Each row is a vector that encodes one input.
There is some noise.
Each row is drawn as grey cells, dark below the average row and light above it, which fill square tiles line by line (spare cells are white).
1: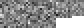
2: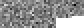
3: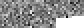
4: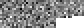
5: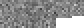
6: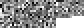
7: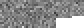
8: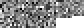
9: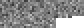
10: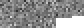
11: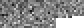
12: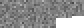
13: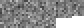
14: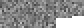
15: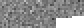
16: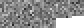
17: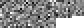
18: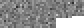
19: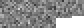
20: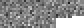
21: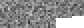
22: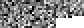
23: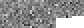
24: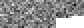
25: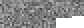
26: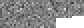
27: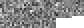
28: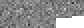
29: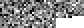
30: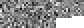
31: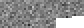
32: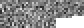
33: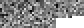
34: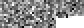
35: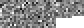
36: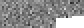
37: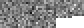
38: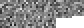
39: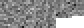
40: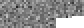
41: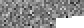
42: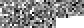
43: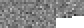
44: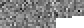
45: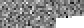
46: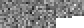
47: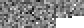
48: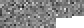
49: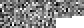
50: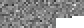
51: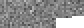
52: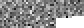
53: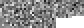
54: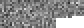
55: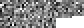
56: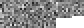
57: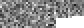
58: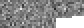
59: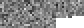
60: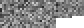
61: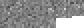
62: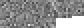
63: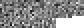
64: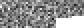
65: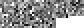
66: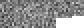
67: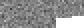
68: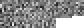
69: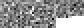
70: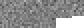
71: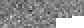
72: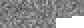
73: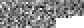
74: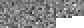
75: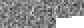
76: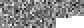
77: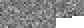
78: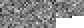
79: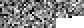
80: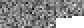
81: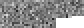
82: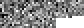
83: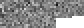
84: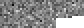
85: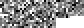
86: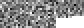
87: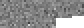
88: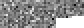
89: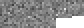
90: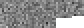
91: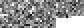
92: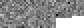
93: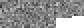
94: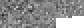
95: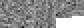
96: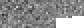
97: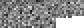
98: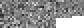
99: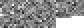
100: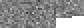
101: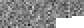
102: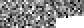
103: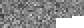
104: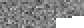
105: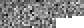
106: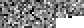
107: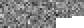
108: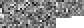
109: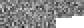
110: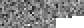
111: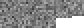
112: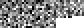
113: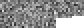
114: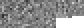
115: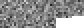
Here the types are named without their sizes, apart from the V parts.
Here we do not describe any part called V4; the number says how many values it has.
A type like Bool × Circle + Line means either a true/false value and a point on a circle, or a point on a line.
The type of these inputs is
(Bool × Bool × Bool + Unit) × (Circle + V4).
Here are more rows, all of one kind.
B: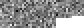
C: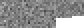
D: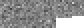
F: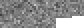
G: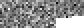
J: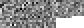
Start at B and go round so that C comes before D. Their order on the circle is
B, G, C, D, J, F.
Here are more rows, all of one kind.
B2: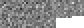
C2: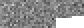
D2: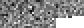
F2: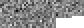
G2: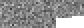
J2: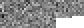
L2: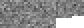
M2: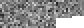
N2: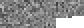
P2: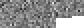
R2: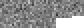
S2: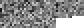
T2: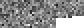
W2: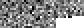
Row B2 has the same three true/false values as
L2, N2 and W2.
